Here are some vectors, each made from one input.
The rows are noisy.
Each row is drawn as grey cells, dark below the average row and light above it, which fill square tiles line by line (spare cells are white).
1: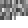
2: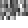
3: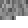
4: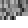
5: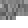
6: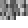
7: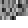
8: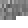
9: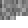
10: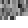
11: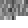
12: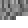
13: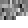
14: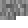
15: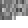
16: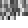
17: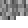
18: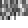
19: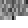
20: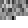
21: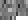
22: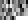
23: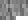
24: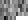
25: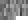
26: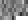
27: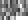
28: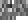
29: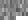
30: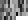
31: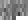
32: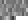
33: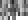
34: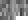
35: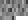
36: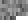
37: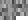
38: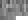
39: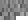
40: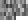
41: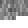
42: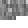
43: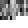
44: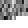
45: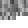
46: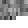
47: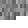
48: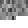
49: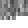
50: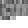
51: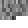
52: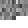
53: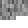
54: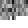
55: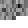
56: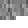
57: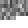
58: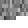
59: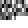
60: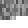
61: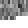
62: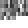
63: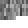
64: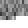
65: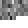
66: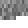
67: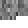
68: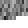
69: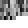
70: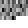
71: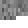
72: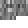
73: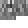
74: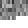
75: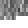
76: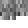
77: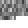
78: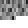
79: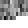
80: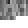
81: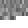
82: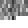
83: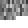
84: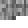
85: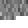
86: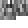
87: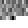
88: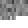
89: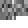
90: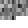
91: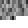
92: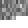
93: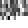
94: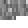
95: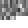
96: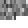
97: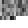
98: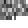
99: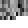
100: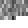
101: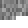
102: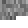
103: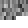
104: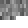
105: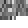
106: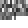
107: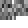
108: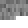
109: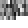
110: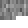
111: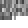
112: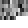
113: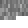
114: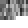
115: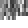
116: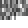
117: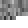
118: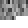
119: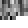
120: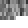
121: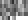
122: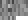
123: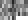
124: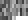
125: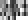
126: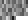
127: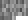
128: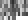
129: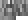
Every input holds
either a point on a 10-point line, or a list of up to two points on a 5-point line.
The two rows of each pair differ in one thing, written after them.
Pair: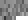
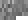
the place on the 5-point line in item 1 of the list
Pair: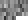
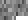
the place on the 5-point line in item 1 of the list
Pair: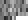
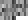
the place on the 5-point line in item 2 of the list
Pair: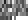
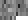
the place on the 5-point line in item 2 of the list
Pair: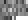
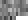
the place on the 5-point line in item 2 of the list
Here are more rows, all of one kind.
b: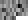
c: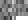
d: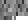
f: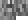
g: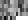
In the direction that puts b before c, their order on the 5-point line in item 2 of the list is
g, b, c, f, d.
